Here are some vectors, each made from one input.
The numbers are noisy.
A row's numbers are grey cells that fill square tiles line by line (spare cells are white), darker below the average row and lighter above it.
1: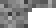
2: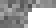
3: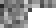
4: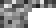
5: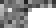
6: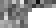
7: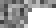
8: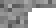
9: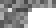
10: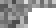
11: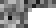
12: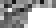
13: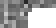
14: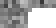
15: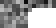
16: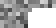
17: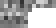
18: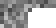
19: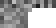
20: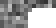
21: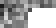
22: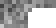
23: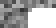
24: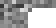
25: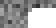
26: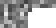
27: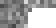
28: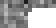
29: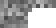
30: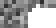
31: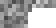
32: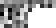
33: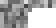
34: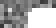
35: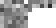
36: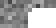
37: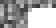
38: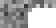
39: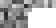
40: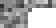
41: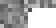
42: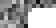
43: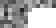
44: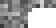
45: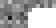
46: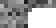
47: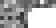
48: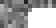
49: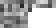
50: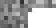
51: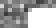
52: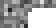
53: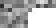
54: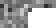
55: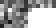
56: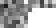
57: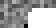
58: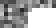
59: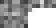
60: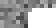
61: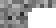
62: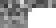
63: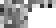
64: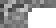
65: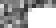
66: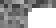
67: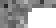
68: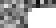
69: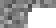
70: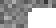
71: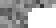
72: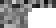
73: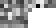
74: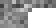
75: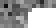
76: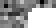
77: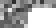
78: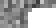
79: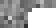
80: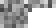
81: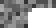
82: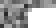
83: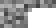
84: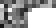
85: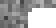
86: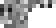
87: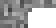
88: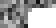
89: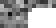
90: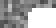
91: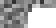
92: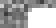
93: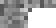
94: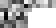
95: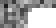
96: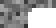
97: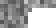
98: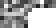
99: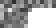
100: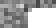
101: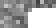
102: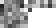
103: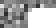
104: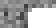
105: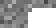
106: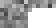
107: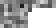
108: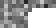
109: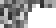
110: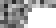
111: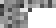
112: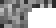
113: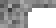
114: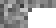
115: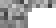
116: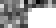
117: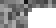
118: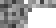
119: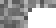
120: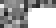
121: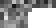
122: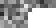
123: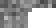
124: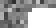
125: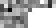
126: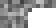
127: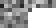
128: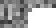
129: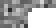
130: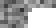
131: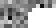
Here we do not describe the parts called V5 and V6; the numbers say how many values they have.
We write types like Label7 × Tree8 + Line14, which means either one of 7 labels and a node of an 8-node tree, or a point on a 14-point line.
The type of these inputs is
Line4 × (Tree7 + V5) + V6.
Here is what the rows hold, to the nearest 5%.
About 75% of them hold a point on a 4-point line, together with either a node of a 7-node tree, or a value of V5. The rest hold a value of V6.
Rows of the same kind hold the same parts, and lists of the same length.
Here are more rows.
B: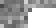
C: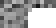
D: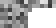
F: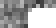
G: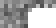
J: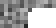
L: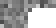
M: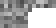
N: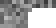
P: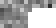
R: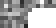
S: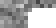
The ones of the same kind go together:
B, C, L, N
D, F, G, P, S
J, M, R

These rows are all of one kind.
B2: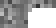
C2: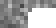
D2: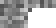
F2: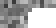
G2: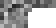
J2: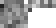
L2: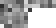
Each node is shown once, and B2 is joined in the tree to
J2 and L2.
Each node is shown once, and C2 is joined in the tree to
D2.
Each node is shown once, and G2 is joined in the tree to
F2 and J2.
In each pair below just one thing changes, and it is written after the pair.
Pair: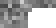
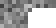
the node of the tree
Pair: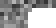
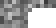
the node of the tree
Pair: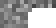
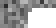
the node of the tree
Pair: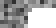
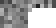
the place on the 4-point line
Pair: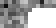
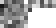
the node of the tree
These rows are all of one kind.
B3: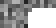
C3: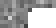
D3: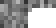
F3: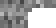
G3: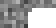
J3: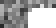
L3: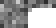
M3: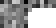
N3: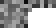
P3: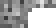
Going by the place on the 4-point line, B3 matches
C3 and D3.
